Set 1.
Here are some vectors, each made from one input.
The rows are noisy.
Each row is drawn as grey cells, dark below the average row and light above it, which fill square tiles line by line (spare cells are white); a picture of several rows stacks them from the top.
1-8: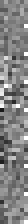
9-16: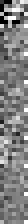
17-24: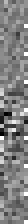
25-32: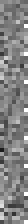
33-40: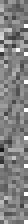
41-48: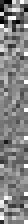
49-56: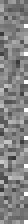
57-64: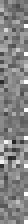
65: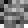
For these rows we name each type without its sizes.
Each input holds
a list of points on a line.
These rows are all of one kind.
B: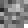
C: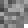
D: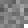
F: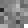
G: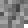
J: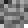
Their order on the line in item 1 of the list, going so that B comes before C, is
F, B, C, D, G, J.
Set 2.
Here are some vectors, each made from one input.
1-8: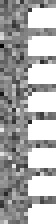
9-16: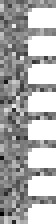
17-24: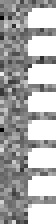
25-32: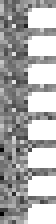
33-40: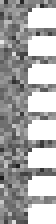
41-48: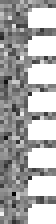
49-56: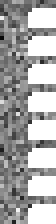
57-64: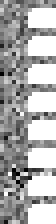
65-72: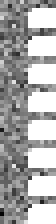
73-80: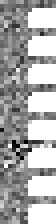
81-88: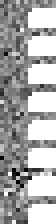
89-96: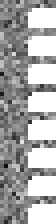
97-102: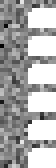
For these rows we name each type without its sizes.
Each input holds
a list of points on a line.
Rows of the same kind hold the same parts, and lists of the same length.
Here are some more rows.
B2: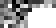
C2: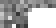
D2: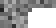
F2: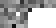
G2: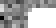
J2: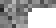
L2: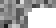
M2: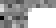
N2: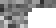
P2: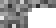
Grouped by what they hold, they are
B2
C2, G2, L2, M2, P2
D2, F2, J2, N2

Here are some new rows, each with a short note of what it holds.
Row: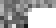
a list of one item
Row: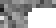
a list of two items
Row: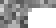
a list of one item
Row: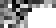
the empty list
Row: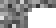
a list of one item
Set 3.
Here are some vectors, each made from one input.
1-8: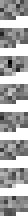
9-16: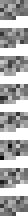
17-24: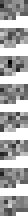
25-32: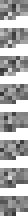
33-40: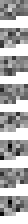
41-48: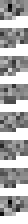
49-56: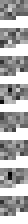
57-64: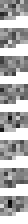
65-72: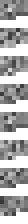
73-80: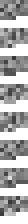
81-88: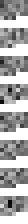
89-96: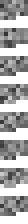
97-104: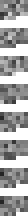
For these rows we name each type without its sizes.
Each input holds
either a point on a line, or a node of a tree.
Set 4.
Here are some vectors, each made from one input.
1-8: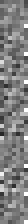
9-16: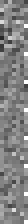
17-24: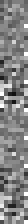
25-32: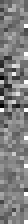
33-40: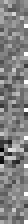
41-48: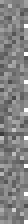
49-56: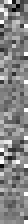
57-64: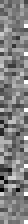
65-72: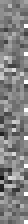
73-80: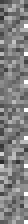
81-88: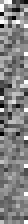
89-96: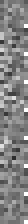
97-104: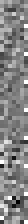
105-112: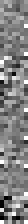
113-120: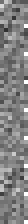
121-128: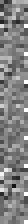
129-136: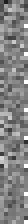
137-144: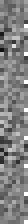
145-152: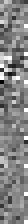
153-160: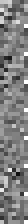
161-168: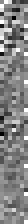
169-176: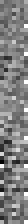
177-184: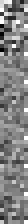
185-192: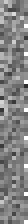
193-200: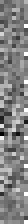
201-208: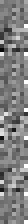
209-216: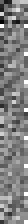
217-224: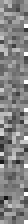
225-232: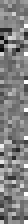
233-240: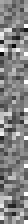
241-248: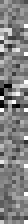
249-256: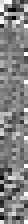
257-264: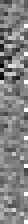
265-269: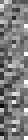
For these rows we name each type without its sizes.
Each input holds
either a point on a circle, or a fixed value, or a point on each of two lines.
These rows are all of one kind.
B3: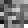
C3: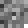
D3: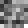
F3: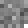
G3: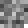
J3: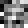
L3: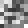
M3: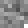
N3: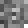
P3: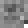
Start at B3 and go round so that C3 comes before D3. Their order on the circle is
B3, N3, C3, F3, L3, M3, J3, G3, D3, P3.
